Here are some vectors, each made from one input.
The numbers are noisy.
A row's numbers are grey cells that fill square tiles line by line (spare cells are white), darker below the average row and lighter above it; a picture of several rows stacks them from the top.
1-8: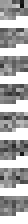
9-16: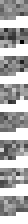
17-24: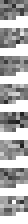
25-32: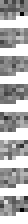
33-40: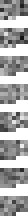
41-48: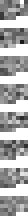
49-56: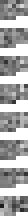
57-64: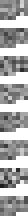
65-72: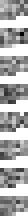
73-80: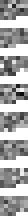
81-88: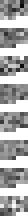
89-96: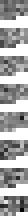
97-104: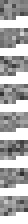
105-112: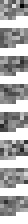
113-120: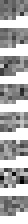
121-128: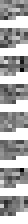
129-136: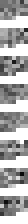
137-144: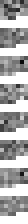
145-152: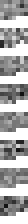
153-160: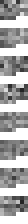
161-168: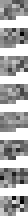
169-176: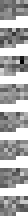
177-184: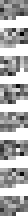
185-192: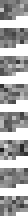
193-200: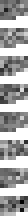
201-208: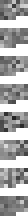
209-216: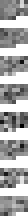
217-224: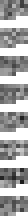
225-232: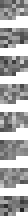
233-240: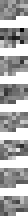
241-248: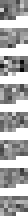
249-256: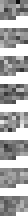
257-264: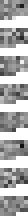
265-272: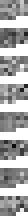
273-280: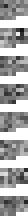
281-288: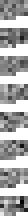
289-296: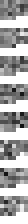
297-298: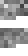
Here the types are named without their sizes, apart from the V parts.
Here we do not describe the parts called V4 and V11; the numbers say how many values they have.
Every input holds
a point on a line, together with either a true/false value and a value of V11, or a value of V4.
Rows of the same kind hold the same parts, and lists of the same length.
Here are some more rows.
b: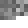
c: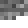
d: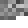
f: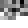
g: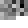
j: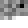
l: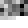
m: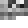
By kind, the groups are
b, c, d, f
g, j, l, m

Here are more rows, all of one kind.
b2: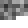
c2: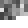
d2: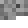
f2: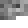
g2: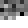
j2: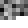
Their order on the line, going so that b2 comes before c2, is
d2, j2, f2, b2, g2, c2.
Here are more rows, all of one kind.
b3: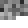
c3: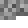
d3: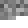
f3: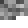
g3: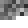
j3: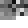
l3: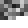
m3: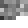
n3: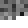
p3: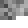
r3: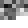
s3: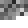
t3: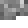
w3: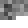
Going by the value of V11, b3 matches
d3, f3, m3 and t3.
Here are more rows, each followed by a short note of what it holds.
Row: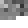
a point on a line and a value of V4
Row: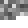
a point on a line and a value of V4
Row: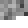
a point on a line and a value of V4
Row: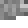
a point on a line, a true/false value and a value of V11
